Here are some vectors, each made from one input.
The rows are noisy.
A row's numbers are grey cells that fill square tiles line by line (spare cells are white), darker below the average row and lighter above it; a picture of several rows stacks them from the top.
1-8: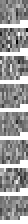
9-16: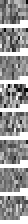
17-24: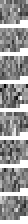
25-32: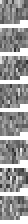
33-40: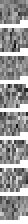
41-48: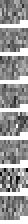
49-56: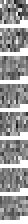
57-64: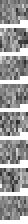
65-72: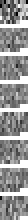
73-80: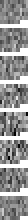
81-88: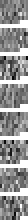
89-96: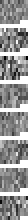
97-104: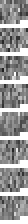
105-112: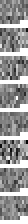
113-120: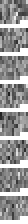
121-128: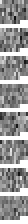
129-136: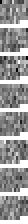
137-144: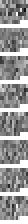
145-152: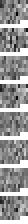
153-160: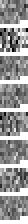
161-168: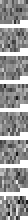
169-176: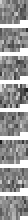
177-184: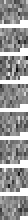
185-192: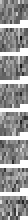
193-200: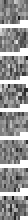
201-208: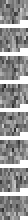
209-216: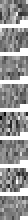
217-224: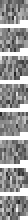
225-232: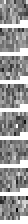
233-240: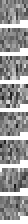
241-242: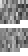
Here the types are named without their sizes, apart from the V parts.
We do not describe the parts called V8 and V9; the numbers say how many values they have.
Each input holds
a value of V9, together with either a point on a line, a true/false value and a value of V8, or a node of a tree.
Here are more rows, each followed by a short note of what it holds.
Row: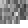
a node of a tree and a value of V9
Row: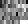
a point on a line, a true/false value, a value of V8 and a value of V9
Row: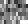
a node of a tree and a value of V9
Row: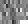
a point on a line, a true/false value, a value of V8 and a value of V9
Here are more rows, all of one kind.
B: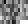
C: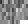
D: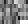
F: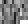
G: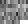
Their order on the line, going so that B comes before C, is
F, D, B, C, G.
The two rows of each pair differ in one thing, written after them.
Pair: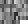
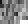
the value of V9
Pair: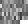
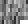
the value of V9
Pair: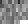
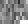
the true/false value
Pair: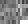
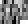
the value of V9
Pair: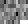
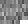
the true/false value
